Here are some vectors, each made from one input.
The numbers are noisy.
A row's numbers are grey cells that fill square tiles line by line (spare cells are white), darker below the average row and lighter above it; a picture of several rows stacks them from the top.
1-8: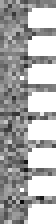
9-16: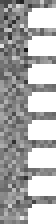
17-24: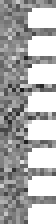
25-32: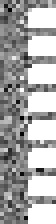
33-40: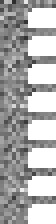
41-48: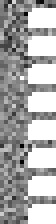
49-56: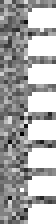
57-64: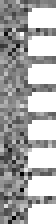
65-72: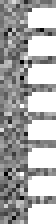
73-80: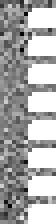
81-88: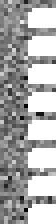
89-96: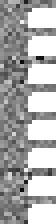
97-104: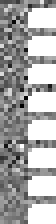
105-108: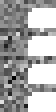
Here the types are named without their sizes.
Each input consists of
a point on a circle, together with either three true/false values, or a list of points on a line.
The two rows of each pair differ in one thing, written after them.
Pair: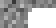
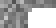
the place on the circle
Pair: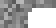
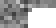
the place on the circle
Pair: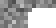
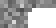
the place on the line in item 1 of the list
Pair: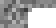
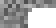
the place on the circle
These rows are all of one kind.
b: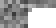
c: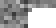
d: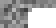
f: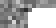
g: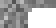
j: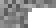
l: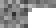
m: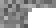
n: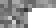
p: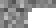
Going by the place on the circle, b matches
c and l.
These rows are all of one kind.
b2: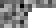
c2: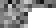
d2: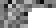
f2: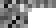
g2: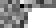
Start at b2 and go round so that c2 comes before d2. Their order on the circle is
b2, f2, g2, c2, d2.
